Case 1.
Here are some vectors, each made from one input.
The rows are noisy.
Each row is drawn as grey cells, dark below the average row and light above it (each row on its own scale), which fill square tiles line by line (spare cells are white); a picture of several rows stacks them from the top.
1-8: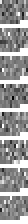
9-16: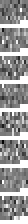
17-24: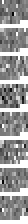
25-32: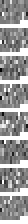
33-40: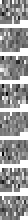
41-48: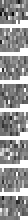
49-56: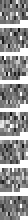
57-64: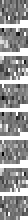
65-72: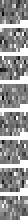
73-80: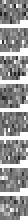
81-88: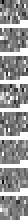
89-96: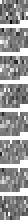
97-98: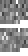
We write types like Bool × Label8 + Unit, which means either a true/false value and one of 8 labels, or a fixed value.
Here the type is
Label6 × Label8 + Unit.
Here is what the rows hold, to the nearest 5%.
About 5% of them hold a fixed value. The rest hold one of 6 labels and one of 8 labels.
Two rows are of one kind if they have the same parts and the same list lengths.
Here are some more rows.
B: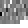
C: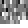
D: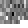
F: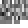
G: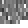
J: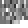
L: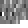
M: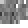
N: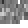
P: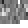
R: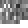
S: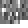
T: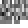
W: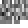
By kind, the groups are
B, C, D, G, J, L, M, N, P, R, S
F, T, W

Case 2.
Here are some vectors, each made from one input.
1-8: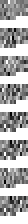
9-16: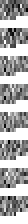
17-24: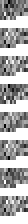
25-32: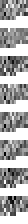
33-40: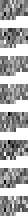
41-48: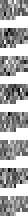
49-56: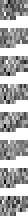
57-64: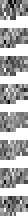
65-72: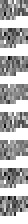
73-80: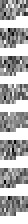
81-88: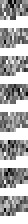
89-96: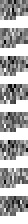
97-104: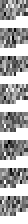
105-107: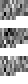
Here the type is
Bool × Bool × Bool + Label12.
